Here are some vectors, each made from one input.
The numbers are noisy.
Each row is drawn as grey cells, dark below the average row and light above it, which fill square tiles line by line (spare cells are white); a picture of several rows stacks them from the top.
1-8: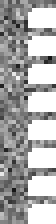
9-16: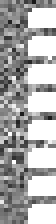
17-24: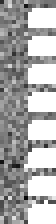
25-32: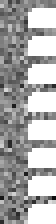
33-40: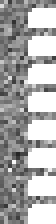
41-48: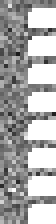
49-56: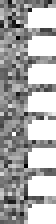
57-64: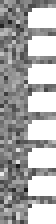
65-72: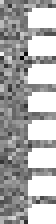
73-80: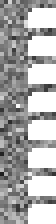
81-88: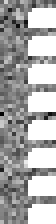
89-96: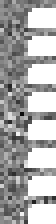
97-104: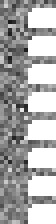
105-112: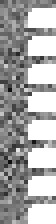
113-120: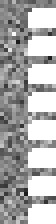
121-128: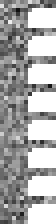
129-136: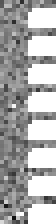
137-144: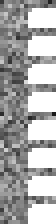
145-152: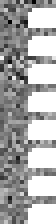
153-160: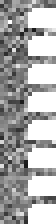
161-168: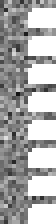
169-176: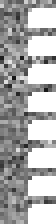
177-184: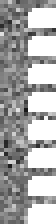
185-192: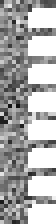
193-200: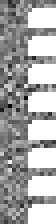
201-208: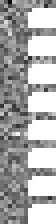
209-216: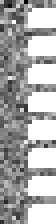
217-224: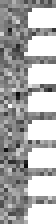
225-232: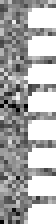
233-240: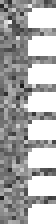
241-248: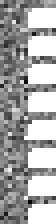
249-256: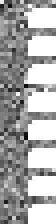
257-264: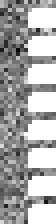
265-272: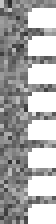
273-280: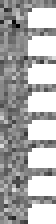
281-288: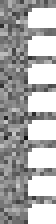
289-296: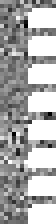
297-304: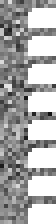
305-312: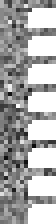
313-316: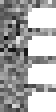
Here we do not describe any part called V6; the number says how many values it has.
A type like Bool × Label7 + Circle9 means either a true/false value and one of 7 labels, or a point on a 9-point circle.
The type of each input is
Tree7 × V6 + Tree9.
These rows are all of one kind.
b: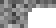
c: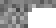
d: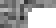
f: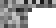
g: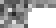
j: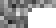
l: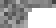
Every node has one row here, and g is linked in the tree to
b and c.
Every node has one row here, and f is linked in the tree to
j.
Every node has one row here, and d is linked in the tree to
l.
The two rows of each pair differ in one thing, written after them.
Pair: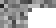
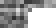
the value of V6
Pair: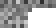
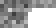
the value of V6
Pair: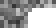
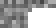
the value of V6
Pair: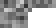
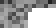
the node of the tree
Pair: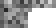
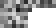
the value of V6
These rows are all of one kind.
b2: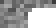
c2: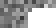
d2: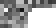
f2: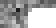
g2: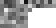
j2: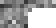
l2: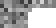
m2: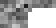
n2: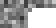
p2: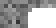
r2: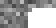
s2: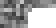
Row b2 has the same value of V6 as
c2 and d2.
